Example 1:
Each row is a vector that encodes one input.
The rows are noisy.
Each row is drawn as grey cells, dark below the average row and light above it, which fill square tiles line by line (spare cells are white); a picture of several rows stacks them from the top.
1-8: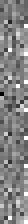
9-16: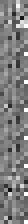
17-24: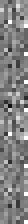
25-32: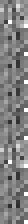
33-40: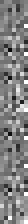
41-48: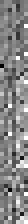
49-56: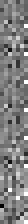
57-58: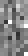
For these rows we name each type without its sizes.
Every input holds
a point on a line.
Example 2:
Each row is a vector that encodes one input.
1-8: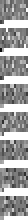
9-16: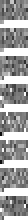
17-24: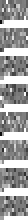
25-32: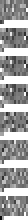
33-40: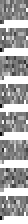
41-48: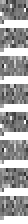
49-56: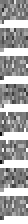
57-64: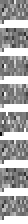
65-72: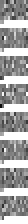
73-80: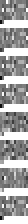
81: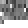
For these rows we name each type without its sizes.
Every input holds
a point on a line.
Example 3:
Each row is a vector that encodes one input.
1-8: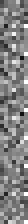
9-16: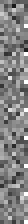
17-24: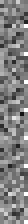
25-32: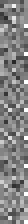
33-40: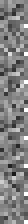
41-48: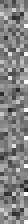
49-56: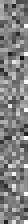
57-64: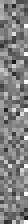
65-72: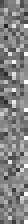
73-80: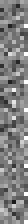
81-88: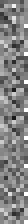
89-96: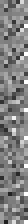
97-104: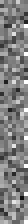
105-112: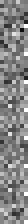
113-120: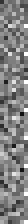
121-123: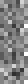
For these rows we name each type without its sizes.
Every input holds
a node of a tree.
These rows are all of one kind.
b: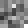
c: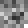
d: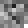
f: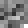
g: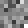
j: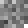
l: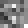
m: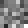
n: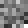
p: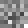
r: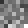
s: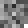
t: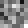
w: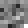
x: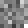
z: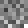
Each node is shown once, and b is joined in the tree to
f and l.
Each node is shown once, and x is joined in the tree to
g, p and w.
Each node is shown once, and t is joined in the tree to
l.
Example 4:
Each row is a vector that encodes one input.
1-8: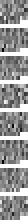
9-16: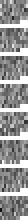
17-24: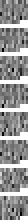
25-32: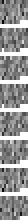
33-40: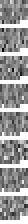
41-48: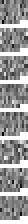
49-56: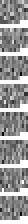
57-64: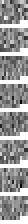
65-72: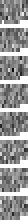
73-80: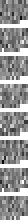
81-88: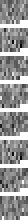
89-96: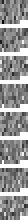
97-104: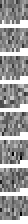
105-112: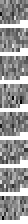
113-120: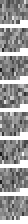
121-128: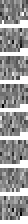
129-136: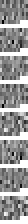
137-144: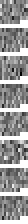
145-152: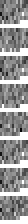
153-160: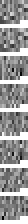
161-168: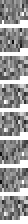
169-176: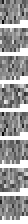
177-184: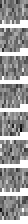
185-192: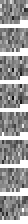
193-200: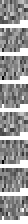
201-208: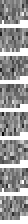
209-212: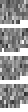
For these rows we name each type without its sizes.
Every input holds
a point on a line.
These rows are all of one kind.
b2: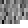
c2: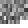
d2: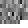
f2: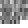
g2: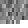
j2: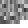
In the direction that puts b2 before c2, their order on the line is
d2, g2, b2, f2, c2, j2.
